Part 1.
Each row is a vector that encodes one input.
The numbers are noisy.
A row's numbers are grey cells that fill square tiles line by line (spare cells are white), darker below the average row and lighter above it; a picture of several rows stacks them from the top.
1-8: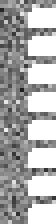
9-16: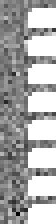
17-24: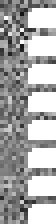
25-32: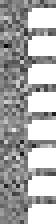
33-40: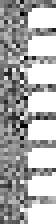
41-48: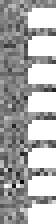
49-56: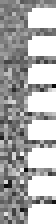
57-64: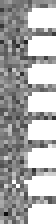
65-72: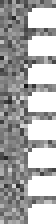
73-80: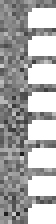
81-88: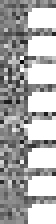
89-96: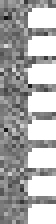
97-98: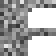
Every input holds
either one of 10 labels and a node of a 9-node tree, or a point on a 9-point line.
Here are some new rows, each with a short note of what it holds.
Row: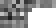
a point on a 9-point line
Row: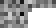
one of 10 labels and a node of a 9-node tree
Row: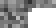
a point on a 9-point line
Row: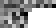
one of 10 labels and a node of a 9-node tree
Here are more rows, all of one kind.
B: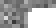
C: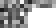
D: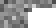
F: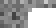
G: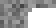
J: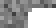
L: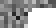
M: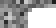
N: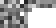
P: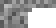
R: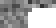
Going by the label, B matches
G, N and P.
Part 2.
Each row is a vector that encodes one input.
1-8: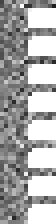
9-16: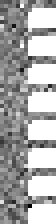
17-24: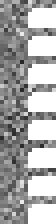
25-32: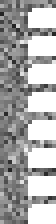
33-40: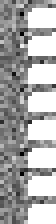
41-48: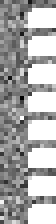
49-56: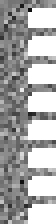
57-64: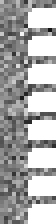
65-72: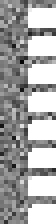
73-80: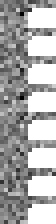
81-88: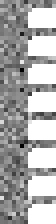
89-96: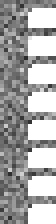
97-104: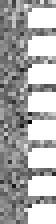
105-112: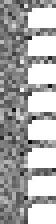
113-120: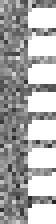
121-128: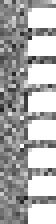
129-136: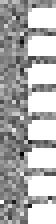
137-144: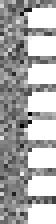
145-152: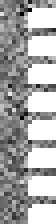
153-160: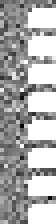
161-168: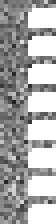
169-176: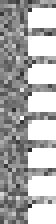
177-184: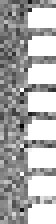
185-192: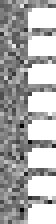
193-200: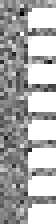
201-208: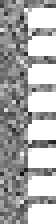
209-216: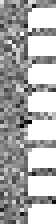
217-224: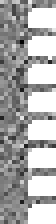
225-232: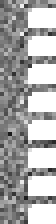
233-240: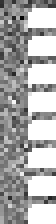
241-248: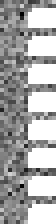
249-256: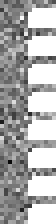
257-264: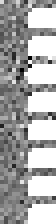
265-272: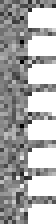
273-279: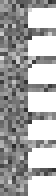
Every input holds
a node of a 9-node tree, together with either a node of a 9-node tree, or a node of a 10-node tree.
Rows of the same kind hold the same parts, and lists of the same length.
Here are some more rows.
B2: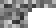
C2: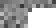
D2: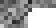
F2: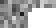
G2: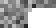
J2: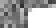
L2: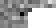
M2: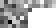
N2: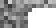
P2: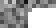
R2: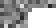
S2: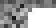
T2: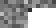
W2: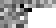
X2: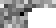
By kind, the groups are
B2, F2, G2, L2, M2, N2, R2, X2
C2, D2, J2, P2, S2, T2, W2

